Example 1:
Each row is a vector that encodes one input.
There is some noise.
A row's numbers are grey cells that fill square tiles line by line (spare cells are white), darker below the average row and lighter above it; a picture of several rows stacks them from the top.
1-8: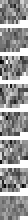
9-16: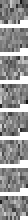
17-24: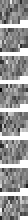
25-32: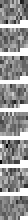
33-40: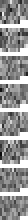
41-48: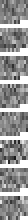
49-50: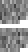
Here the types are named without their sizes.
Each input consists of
four true/false values.
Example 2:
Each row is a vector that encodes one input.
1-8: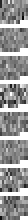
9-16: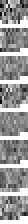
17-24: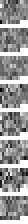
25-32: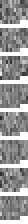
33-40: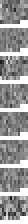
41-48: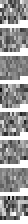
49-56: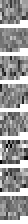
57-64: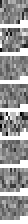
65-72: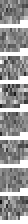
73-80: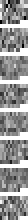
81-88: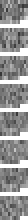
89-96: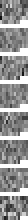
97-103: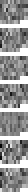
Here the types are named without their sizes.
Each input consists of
either a fixed value, or four true/false values.
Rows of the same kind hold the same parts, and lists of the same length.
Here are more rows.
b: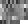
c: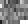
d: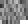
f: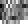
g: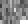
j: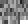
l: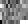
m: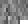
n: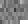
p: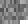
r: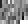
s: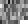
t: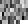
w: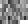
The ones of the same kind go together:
b, c, d, f, g, j, l, m, n, p, s, w
r, t

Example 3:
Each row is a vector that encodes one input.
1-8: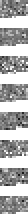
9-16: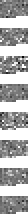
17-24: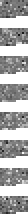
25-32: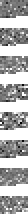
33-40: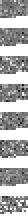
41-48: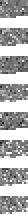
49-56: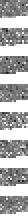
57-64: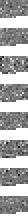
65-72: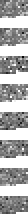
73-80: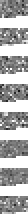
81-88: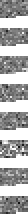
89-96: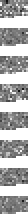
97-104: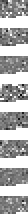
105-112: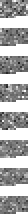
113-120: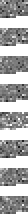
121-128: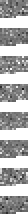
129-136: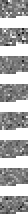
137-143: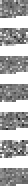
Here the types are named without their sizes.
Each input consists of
either a fixed value, or four true/false values.
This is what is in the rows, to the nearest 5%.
About 5% of them hold a fixed value. The rest hold four true/false values.
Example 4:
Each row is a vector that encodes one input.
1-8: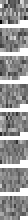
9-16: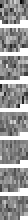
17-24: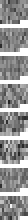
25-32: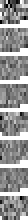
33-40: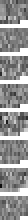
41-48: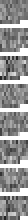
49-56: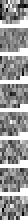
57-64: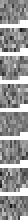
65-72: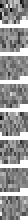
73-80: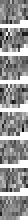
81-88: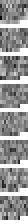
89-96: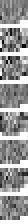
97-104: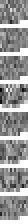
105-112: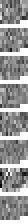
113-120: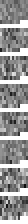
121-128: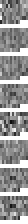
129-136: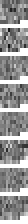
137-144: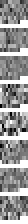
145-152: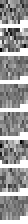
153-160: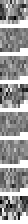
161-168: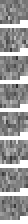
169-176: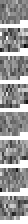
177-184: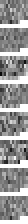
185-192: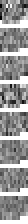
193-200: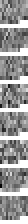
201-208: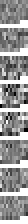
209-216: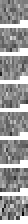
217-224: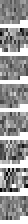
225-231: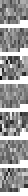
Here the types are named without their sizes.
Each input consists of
either a fixed value, or four true/false values.
